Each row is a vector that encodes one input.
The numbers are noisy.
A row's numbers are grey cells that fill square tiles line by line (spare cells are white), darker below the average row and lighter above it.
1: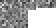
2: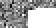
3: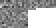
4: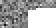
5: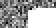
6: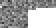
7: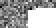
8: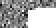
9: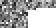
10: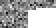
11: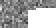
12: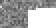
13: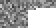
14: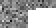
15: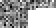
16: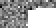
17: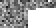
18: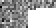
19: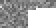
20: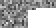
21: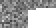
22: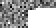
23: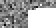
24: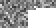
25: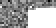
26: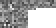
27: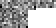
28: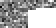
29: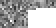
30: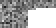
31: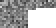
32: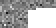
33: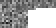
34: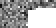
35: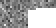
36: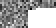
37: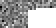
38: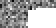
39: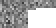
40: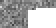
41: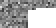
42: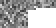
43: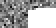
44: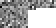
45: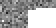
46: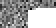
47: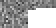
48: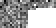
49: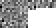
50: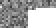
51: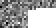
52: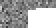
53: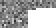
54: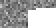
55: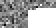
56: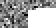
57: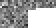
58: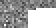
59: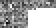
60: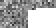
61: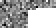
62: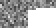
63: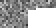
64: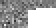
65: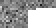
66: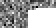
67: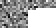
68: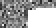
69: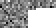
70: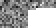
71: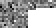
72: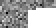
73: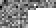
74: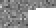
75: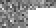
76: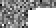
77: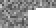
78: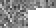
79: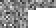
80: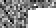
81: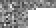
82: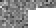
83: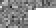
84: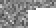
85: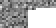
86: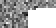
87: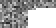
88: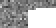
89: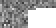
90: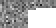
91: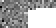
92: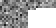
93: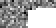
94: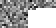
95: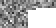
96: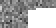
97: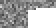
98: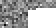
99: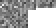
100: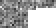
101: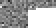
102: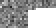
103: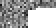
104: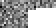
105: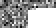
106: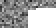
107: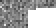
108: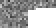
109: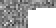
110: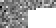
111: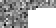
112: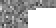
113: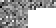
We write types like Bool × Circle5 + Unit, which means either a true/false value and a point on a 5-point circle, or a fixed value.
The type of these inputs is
(Bool × Bool × Bool + Label8) × Label4.
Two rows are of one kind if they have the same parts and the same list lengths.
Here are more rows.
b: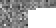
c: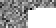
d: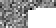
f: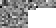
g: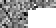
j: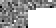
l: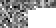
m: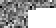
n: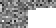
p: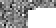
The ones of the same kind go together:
b, c, d, j, l, p
f, g, m, n

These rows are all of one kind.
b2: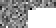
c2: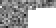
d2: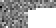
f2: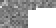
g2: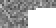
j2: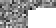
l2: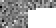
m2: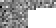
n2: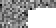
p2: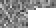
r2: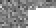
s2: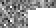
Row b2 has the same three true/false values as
d2, g2, n2 and r2.
